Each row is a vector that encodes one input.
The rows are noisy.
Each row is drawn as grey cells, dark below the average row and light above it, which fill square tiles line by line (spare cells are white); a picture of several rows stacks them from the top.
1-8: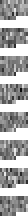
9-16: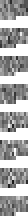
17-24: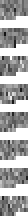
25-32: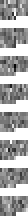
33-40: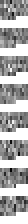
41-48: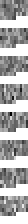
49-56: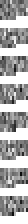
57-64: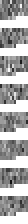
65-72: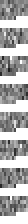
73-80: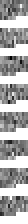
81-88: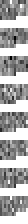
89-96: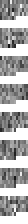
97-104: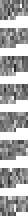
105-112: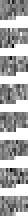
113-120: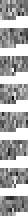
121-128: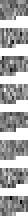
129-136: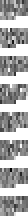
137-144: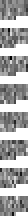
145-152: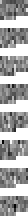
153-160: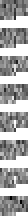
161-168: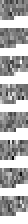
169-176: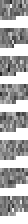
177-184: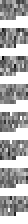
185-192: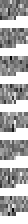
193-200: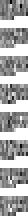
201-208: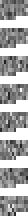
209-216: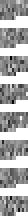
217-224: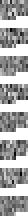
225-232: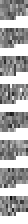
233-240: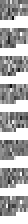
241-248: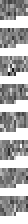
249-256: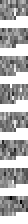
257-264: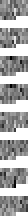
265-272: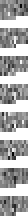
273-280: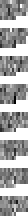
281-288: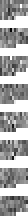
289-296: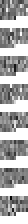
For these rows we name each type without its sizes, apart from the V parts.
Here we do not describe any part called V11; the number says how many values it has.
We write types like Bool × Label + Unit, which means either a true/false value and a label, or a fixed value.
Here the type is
(Bool × Bool × Bool × Bool + V11) × Line × Line.
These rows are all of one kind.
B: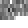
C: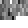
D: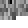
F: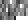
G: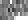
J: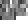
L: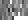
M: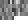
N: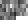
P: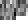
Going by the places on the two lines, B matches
G and L.
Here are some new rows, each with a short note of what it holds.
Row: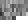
a point on each of two lines and a value of V11
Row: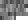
a point on each of two lines and four true/false values
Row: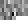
a point on each of two lines and a value of V11
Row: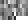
a point on each of two lines and a value of V11
